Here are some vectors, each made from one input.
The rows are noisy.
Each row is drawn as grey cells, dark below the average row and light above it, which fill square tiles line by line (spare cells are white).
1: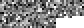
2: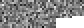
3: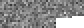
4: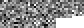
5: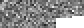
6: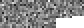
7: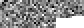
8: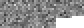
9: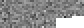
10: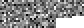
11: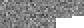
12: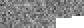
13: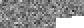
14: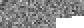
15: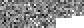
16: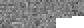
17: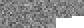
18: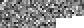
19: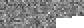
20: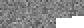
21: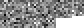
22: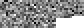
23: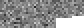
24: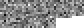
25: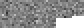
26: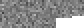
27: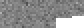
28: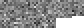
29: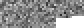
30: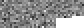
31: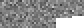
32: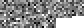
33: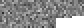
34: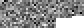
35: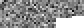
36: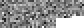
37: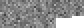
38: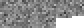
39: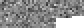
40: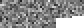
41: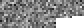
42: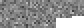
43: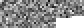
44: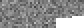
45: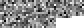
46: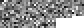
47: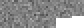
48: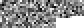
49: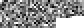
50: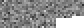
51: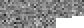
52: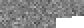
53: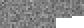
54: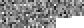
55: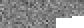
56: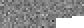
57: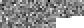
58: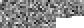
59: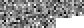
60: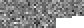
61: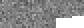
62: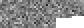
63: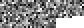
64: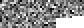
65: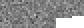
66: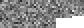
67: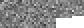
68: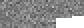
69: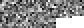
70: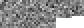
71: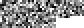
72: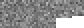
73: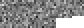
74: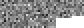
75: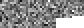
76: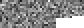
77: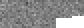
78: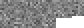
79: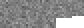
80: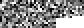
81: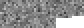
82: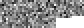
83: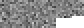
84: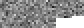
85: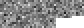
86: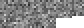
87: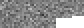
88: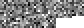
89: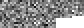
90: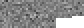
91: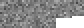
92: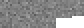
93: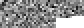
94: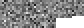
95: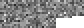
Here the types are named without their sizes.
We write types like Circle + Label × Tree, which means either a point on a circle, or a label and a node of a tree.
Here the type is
Bool × (Tree + Unit).
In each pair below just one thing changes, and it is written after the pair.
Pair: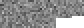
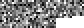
the true/false value
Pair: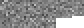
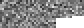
the node of the tree
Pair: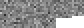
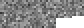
the true/false value
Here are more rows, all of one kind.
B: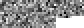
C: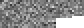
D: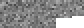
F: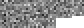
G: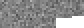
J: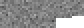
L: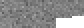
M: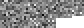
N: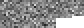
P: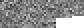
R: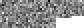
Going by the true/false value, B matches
G, J and L.
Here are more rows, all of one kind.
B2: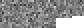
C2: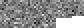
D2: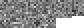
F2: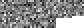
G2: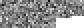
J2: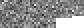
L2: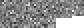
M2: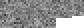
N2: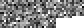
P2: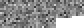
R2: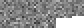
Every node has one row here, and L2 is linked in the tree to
J2.
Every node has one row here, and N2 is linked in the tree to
B2, C2, G2 and R2.
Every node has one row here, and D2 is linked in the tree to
B2.
